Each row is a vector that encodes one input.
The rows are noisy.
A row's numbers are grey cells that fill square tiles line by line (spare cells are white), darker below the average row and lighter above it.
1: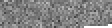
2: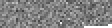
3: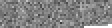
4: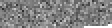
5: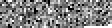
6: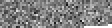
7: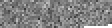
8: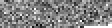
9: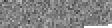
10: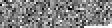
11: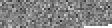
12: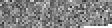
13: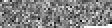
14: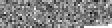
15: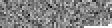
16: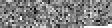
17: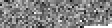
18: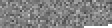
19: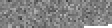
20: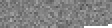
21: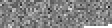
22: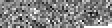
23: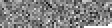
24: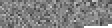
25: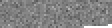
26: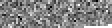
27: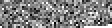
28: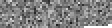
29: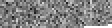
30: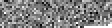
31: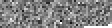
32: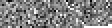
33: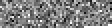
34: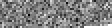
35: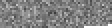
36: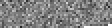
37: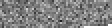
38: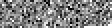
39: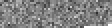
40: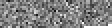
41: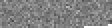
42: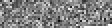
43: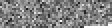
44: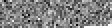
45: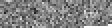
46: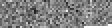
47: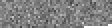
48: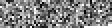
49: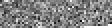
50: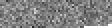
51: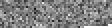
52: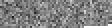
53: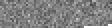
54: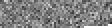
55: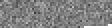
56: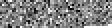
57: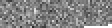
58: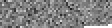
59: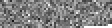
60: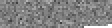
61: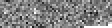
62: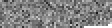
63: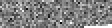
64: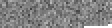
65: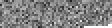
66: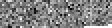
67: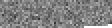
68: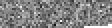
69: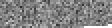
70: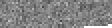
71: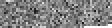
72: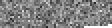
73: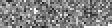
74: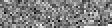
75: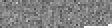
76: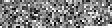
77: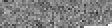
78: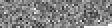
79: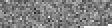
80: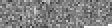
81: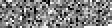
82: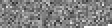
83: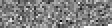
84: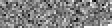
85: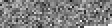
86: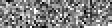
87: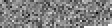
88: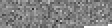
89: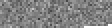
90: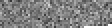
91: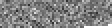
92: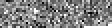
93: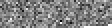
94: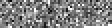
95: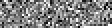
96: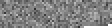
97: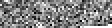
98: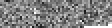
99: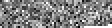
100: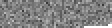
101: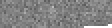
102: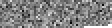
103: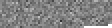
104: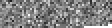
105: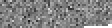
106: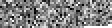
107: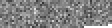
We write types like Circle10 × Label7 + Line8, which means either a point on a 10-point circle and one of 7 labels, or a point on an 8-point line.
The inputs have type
Tree7 × Tree7 × (Tree7 + Unit).
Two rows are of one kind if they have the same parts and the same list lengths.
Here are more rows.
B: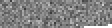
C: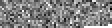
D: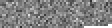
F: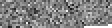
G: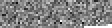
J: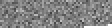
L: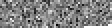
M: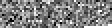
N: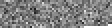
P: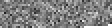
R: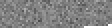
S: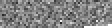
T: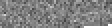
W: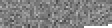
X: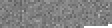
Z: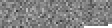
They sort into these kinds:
B, D, F, J, L, M, P, R, S, T, W, X, Z
C, G, N

